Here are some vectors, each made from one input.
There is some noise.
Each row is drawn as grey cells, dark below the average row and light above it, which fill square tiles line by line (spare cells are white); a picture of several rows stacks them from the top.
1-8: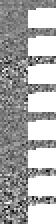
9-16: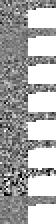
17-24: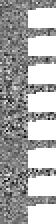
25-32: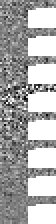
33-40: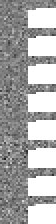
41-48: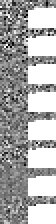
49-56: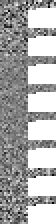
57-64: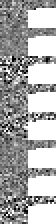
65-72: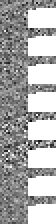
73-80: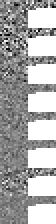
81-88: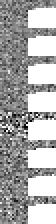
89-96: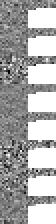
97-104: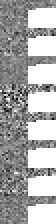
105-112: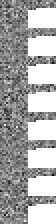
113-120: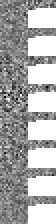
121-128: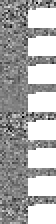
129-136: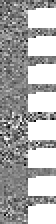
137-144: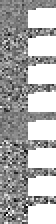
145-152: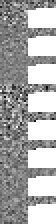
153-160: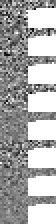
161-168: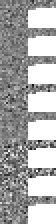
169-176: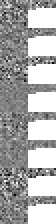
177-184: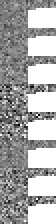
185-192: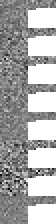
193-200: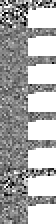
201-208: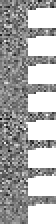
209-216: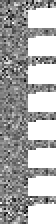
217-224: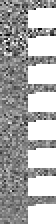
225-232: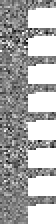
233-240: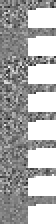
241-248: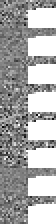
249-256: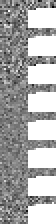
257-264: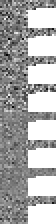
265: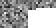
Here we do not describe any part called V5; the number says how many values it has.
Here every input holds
a point on an 18-point circle, together with either a point on an 18-point circle, or a value of V5.
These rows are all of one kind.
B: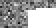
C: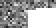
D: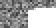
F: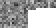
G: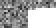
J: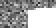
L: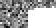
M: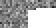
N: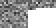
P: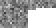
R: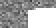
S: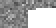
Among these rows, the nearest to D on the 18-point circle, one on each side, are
C and L.
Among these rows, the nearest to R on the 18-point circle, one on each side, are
B and M.
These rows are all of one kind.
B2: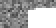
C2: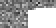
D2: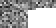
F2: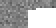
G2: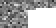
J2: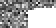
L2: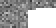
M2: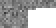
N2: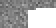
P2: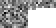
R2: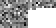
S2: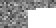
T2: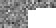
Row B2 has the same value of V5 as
G2, R2, S2 and T2.
